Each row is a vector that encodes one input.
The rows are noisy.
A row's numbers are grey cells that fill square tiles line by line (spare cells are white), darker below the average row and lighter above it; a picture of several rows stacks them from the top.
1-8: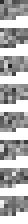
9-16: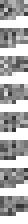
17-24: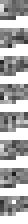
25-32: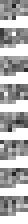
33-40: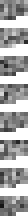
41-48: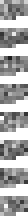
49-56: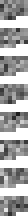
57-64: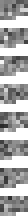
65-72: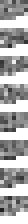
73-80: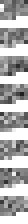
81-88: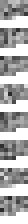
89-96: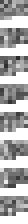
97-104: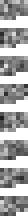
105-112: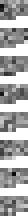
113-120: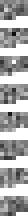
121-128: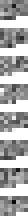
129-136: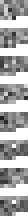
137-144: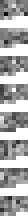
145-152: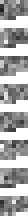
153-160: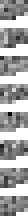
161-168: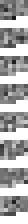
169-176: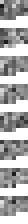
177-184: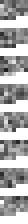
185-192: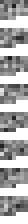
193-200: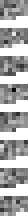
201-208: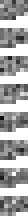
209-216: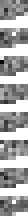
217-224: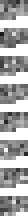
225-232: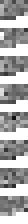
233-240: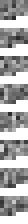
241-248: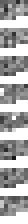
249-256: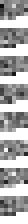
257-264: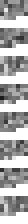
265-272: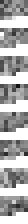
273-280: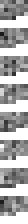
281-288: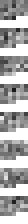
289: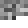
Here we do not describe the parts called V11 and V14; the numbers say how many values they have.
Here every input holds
a value of V14, together with either a point on a 13-point circle and a value of V11, or three true/false values.
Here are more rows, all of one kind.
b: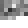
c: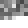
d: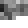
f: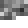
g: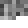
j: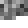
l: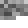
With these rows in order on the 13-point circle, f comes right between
d and j.
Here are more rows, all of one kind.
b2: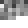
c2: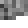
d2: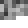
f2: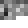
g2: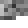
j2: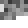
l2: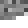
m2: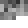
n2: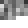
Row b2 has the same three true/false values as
d2, g2 and l2.
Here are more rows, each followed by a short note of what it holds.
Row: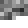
a point on a 13-point circle, a value of V11 and a value of V14
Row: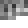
three true/false values and a value of V14
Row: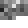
a point on a 13-point circle, a value of V11 and a value of V14
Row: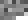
three true/false values and a value of V14
